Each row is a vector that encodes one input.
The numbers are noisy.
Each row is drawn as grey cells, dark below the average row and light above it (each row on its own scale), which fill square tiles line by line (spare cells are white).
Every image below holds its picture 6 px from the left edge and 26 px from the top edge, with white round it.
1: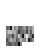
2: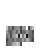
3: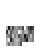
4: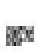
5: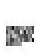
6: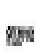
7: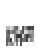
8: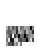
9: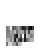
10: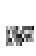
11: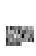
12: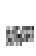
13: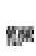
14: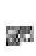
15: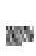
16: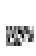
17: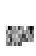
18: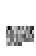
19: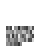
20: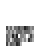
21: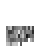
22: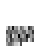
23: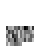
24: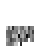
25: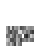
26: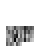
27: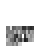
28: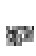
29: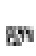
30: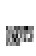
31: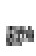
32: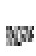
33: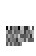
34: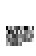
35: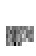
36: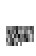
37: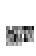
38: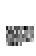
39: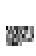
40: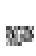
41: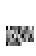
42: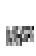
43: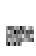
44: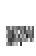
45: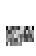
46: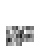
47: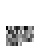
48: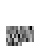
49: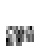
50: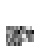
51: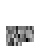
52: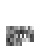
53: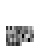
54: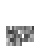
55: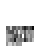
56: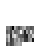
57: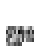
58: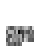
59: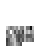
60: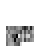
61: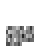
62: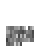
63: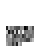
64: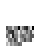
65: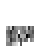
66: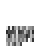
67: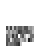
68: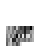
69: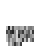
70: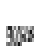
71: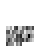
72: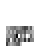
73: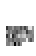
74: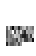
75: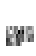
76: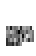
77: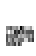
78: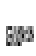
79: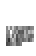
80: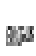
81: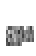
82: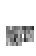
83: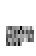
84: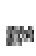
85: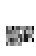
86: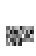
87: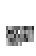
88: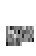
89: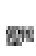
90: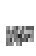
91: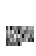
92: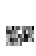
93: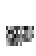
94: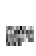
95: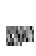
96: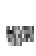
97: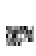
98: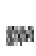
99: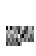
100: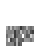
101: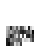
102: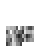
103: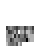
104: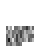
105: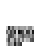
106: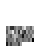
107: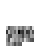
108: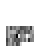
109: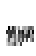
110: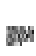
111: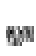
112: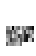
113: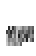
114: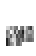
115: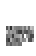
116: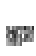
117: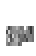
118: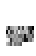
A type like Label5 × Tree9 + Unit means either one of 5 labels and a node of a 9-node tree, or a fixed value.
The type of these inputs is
Label8.
